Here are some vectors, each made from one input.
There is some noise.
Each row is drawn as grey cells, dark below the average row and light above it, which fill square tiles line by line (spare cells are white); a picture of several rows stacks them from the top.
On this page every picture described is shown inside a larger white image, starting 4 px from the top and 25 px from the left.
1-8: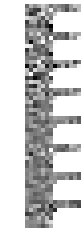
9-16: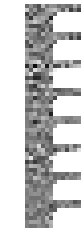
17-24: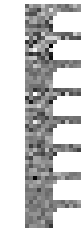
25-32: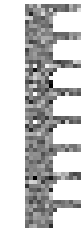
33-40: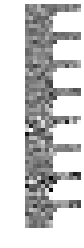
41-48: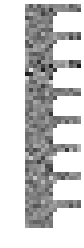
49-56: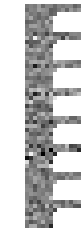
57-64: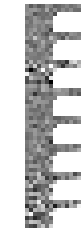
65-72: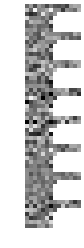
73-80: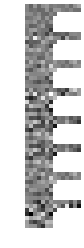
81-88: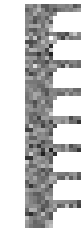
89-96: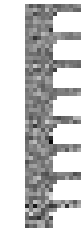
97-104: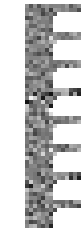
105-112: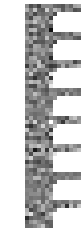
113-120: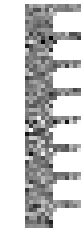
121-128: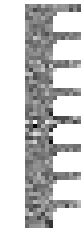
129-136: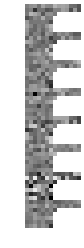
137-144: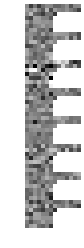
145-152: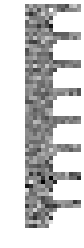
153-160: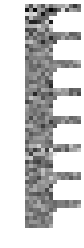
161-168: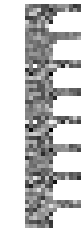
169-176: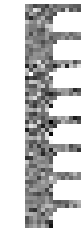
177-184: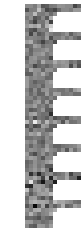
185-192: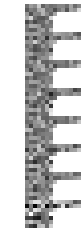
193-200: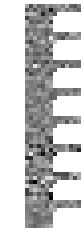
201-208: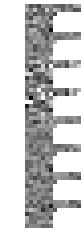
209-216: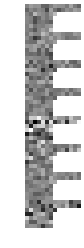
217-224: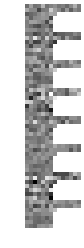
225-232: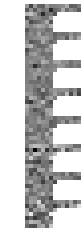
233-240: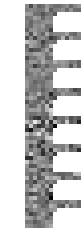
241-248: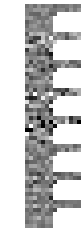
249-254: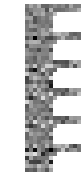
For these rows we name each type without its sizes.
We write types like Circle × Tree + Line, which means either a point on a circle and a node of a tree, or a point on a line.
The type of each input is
Circle.
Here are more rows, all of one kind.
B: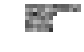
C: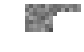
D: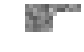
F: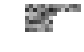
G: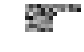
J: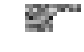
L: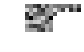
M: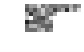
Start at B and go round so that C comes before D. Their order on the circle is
B, C, F, G, L, J, D, M.
